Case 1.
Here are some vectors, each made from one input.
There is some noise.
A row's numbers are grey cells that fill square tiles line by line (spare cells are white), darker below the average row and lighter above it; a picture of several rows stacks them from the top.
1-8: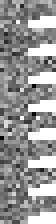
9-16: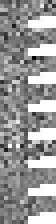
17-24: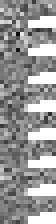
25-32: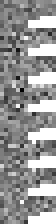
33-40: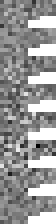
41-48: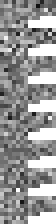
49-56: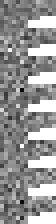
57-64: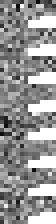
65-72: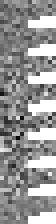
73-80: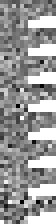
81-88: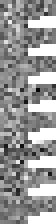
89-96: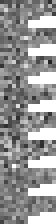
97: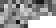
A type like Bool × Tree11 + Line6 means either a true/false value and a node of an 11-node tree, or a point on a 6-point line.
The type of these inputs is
Bool × Bool × Bool × Bool + Tree11 + Unit.
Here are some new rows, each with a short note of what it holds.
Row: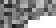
four true/false values
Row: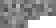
four true/false values
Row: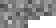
four true/false values
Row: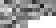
a fixed value
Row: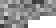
four true/false values
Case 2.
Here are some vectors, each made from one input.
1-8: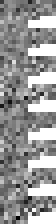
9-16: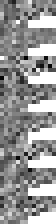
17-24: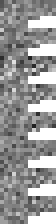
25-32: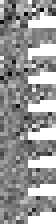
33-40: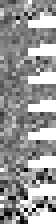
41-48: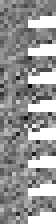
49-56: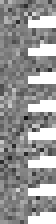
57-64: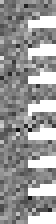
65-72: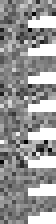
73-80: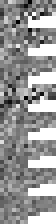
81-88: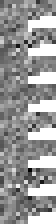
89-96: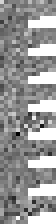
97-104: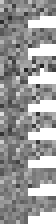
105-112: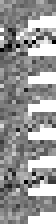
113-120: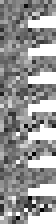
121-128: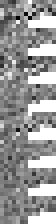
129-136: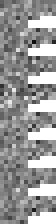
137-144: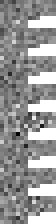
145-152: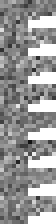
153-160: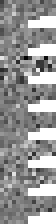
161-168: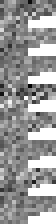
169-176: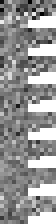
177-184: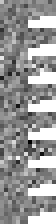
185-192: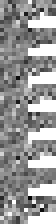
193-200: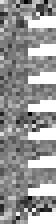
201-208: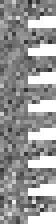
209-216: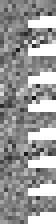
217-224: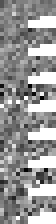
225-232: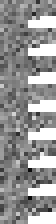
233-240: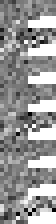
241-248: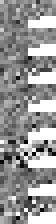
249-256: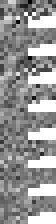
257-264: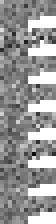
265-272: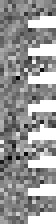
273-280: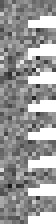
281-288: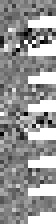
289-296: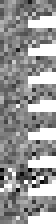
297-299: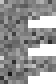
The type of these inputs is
List2(Line9).
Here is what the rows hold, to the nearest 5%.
All of them are lists of up to two points on a 9-point line: about 5% are empty, 25% hold one and 70% two.
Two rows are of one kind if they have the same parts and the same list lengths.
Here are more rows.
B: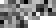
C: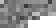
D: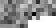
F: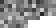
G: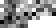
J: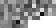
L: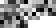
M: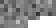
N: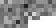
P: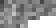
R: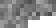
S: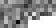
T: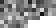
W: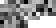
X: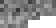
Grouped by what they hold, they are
B, L, W
C, M, N, P, R, S, X
D, F, G, J, T

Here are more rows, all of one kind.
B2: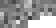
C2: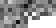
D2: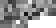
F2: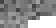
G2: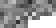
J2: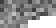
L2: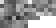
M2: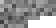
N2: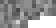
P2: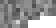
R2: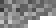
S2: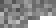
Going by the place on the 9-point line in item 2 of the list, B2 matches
L2, N2 and P2.
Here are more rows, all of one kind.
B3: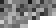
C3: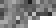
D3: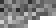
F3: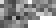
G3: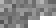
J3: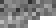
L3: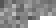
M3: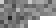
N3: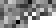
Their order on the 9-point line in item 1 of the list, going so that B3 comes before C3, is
L3, B3, D3, J3, C3, G3, N3, M3, F3.
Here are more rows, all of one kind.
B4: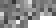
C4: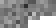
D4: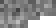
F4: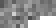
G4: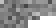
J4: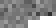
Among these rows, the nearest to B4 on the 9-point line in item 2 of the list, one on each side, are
C4 and D4.
